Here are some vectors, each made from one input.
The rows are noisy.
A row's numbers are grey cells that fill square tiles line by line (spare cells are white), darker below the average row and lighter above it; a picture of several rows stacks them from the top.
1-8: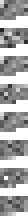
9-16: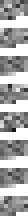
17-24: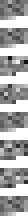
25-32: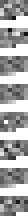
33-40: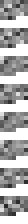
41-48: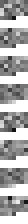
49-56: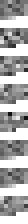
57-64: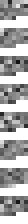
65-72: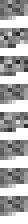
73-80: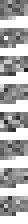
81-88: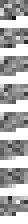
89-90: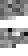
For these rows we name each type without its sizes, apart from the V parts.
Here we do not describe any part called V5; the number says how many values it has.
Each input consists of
either a node of a tree, or a true/false value and a value of V5.
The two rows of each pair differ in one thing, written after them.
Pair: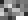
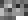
the value of V5
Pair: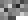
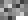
the true/false value
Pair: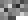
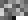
the value of V5
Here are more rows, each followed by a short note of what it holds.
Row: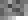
a node of a tree
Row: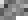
a node of a tree
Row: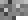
a node of a tree
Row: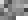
a node of a tree
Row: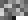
a true/false value and a value of V5
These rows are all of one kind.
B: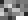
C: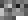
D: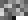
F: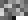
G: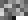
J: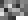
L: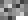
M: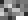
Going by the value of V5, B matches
J and M.
